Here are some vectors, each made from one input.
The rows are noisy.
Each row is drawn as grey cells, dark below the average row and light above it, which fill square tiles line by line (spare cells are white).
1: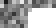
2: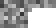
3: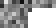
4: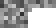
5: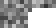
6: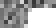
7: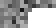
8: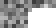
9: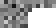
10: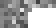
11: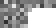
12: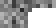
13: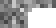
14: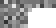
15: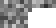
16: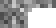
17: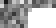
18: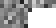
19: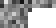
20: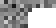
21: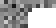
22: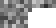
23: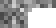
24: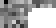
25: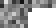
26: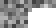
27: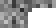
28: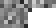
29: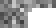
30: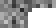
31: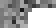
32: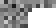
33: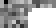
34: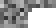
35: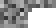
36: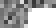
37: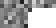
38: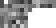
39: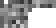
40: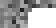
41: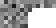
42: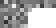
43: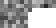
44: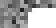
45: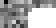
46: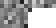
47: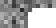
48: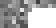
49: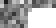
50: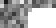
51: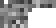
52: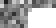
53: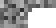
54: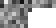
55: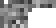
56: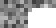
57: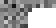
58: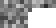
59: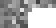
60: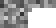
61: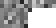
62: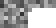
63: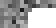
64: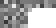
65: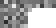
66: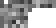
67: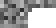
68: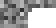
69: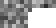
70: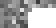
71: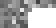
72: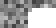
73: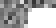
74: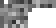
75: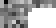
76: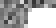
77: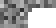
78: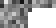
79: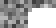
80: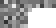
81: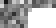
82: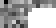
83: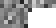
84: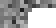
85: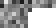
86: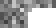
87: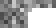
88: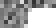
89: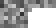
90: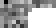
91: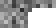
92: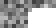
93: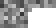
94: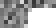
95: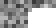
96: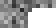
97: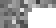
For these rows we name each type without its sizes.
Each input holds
four true/false values.
